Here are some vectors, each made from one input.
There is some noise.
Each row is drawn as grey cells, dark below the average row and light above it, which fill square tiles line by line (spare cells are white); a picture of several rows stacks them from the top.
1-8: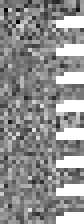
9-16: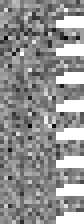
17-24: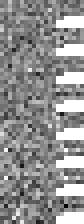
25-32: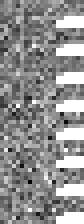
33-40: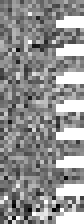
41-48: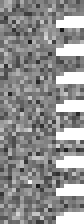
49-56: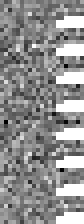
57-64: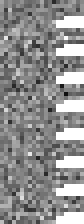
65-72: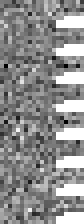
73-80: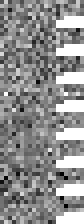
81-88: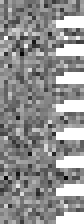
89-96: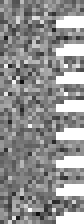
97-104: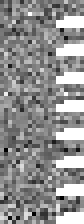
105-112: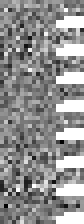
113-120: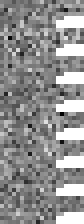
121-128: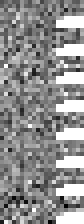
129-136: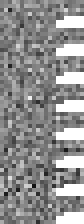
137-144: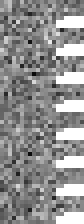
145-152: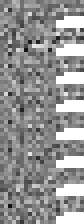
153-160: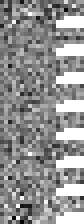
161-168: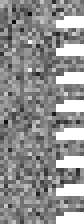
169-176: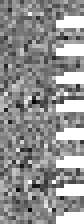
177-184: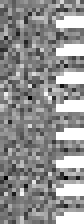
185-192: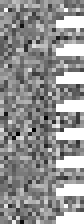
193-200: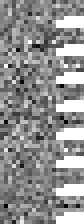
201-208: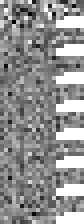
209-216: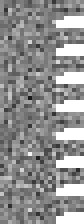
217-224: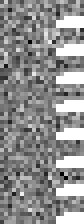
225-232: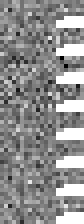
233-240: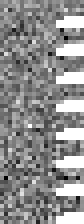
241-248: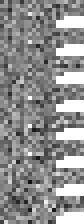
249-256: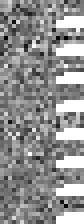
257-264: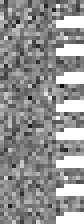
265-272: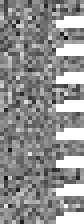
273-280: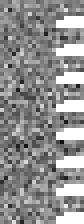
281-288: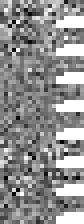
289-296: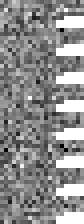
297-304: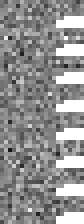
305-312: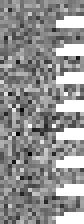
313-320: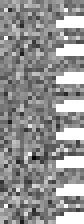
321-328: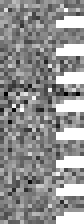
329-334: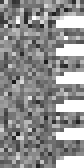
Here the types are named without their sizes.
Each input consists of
either a node of each of three trees, or a list of points on a line.
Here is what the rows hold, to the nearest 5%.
About 40% of them hold a node of each of three trees. The rest are lists of points on a line.
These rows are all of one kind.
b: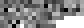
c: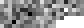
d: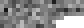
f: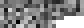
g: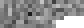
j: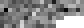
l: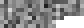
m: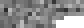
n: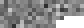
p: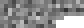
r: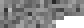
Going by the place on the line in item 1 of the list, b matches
g, l and m.
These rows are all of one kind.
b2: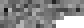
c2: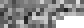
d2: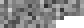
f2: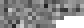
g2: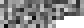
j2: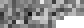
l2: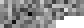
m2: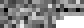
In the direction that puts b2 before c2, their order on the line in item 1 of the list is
b2, g2, l2, d2, j2, f2, c2, m2.
